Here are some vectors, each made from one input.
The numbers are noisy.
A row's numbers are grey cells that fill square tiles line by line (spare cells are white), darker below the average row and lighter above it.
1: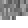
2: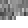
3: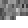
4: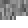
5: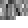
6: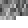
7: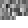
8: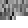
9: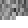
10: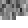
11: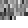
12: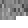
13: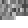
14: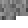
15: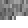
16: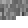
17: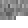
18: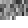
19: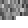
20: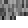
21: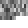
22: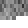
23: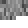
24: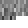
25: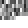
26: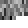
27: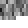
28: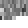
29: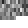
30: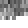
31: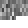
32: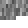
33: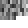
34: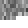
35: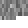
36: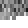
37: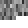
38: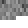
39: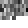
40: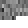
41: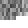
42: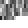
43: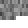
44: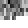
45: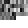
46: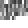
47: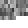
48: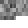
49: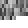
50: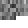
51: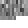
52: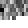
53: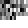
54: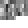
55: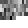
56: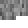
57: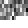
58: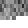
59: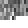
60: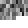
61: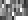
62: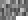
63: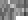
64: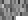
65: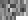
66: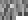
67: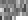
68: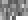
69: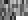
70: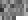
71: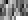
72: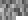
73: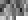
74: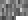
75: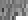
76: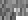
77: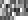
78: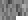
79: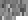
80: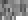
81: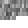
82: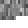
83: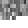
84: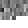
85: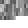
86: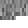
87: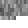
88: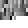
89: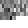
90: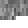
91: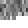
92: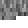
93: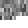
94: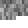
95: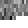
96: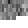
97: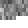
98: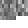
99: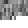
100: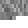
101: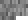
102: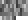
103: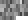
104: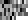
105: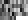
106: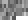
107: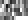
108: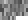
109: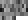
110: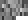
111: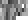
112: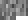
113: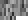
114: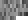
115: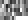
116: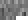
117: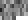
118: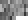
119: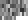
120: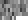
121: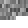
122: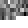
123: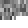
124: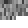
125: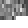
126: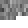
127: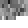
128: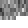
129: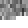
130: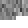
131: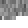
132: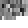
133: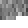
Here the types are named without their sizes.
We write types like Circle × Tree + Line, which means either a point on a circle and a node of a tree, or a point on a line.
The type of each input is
List(Line) × (Tree + Unit).
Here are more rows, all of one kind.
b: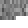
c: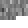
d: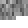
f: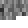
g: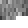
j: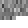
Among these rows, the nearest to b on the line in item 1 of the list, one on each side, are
f and j.
